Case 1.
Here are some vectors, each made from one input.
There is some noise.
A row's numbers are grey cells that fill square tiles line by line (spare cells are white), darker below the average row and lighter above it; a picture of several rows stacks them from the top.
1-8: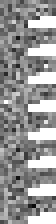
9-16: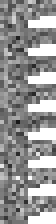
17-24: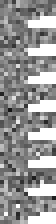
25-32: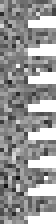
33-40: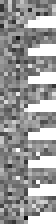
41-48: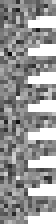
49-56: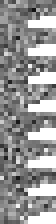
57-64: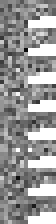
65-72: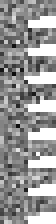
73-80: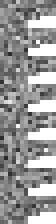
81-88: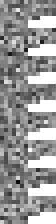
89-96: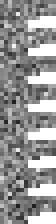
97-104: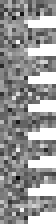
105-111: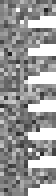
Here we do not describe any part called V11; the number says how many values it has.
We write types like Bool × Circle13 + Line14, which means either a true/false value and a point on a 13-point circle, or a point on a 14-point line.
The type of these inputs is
Bool × Circle10 + V11.
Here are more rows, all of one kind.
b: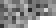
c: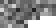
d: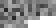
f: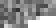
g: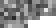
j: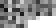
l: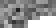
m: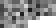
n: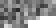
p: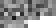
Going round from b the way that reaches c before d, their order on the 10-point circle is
b, g, c, p, d, j, n, f, l, m.
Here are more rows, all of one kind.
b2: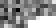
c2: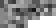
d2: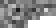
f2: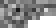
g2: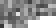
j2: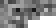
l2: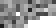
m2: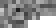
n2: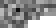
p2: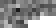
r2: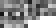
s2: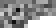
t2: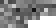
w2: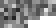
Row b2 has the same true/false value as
g2, l2, r2 and w2.
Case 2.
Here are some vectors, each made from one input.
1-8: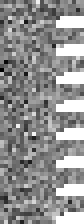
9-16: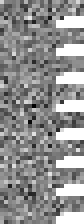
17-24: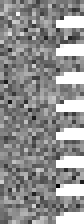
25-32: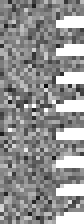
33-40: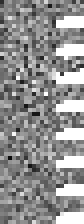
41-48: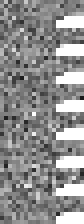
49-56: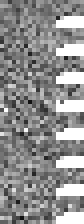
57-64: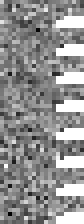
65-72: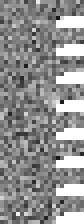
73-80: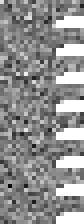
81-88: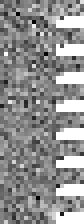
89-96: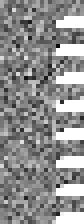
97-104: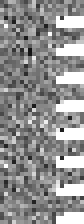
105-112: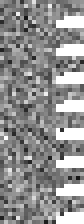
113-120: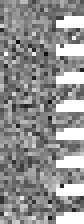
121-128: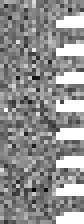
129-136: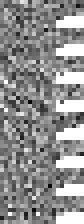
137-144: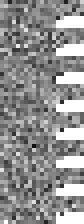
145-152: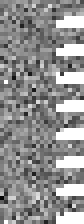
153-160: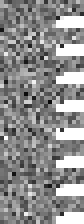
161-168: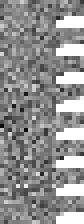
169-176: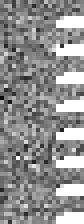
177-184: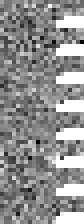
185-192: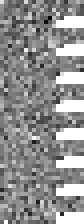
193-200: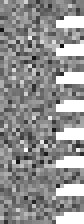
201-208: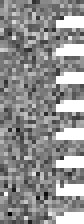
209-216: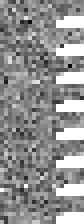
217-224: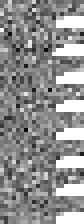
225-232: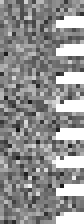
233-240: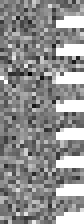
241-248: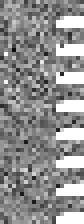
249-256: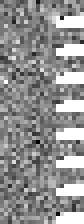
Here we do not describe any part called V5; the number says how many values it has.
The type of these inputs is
(Line6 + V5) × Line15.
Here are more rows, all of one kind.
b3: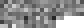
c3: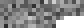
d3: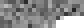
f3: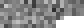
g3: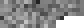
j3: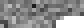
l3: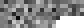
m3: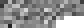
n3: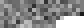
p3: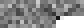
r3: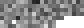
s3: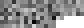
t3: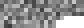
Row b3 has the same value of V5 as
m3 and s3.
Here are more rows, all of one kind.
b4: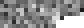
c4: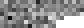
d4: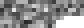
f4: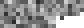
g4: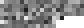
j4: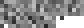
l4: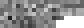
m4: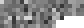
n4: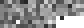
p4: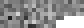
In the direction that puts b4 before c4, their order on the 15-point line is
d4, l4, p4, n4, m4, b4, g4, j4, c4, f4.
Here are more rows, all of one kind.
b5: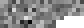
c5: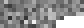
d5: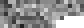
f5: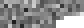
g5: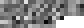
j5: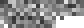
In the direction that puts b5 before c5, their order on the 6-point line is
g5, b5, f5, c5, d5, j5.
